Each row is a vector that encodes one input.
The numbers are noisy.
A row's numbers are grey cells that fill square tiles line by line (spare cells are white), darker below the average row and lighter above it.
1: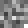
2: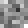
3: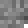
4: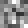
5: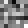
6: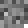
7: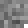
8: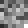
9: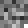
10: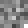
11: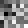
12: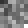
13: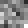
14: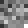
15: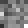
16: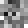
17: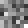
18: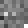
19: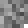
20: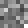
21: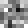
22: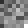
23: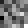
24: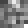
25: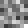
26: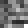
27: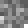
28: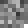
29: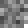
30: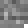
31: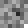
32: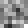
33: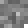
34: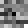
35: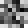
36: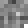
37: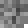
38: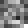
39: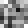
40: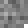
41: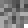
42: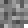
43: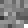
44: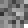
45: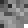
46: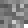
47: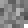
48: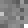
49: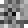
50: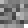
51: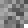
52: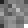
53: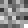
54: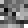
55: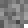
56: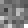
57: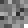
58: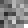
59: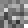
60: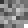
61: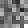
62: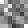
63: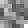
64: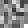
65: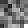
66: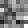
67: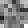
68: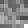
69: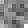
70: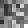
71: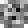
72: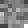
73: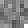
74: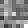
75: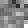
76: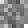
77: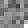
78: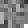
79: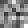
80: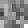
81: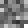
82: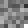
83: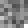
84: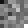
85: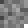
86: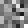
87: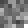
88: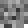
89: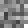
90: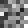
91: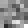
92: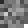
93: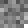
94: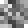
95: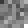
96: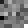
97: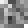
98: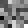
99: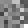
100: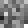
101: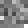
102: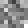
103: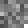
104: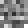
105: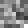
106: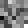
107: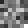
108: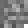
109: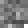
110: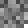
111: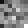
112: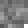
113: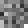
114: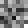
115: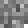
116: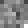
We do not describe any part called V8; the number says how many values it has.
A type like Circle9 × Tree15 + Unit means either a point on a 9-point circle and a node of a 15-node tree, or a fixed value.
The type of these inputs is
List2(Line7) × V8.
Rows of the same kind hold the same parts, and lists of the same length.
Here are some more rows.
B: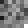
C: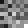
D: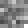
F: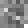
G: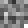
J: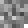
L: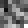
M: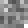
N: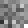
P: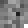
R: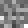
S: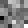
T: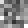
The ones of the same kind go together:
B, J, P, R, T
C, F, G, L, M
D, N, S

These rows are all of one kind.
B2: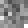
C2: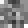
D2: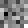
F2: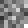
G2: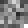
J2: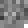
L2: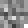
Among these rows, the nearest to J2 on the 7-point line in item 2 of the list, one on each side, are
C2 and D2.
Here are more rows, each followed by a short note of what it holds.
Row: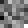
a value of V8, together with the empty list
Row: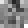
a value of V8, together with a list of two items
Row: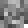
a value of V8, together with the empty list
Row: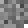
a value of V8, together with a list of one item
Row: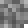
a value of V8, together with a list of two items
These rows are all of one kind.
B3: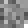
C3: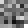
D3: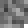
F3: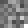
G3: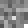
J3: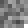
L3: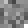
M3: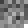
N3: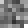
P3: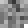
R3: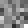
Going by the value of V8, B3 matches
C3, F3, J3 and L3.
